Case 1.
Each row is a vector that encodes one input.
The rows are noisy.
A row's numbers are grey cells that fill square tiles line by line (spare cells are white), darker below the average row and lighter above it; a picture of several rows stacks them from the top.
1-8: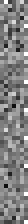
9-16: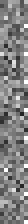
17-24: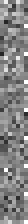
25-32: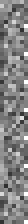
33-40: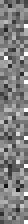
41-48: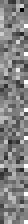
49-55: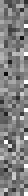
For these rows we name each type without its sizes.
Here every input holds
a point on a circle and four true/false values.
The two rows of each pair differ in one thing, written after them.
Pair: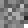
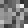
the place on the circle
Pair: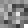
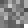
the place on the circle
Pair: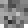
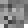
one of the four true/false values
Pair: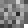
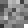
the place on the circle
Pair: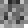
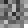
the place on the circle
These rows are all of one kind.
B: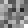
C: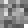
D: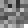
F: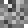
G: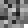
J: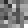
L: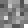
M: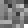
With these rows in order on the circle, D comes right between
C and L.
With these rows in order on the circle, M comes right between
B and G.
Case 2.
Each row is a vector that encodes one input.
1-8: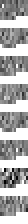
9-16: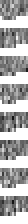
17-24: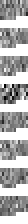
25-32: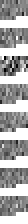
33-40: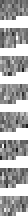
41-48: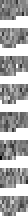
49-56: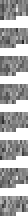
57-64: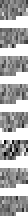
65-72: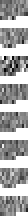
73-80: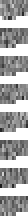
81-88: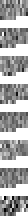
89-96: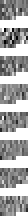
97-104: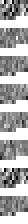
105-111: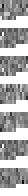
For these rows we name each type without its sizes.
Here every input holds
either a fixed value, or a label and a node of a tree.
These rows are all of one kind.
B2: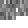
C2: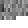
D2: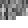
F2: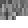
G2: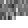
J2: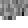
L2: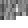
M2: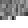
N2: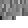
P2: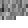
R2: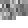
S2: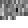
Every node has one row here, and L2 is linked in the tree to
B2 and N2.
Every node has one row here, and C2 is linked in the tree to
N2 and P2.
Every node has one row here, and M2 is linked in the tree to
F2 and N2.
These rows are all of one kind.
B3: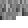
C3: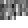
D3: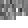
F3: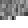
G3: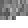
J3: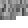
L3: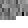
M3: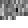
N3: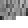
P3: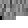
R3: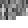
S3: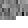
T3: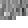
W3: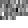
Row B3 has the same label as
J3, P3 and T3.
